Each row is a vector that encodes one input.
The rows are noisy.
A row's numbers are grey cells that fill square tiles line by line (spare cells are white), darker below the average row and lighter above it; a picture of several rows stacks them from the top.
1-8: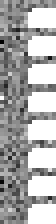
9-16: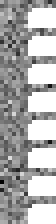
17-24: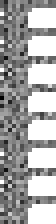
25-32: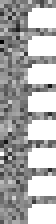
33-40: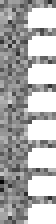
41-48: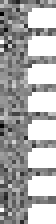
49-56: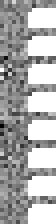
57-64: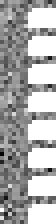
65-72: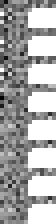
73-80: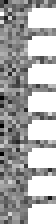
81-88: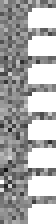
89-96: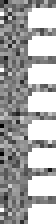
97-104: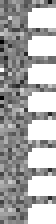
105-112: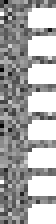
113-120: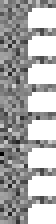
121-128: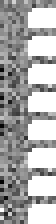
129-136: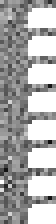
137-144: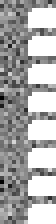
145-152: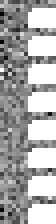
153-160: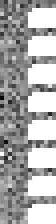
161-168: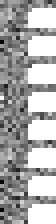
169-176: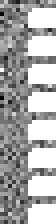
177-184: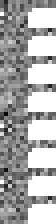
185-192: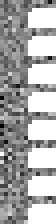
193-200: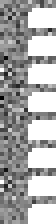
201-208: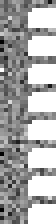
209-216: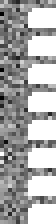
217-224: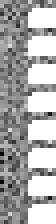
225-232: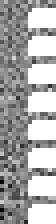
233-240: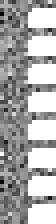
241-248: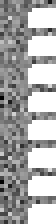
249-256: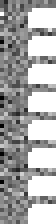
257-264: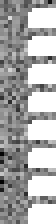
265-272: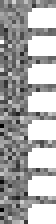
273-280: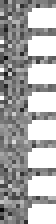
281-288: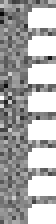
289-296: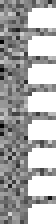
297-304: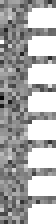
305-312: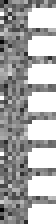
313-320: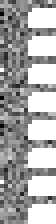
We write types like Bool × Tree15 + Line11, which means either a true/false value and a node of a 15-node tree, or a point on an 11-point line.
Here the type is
Line13.
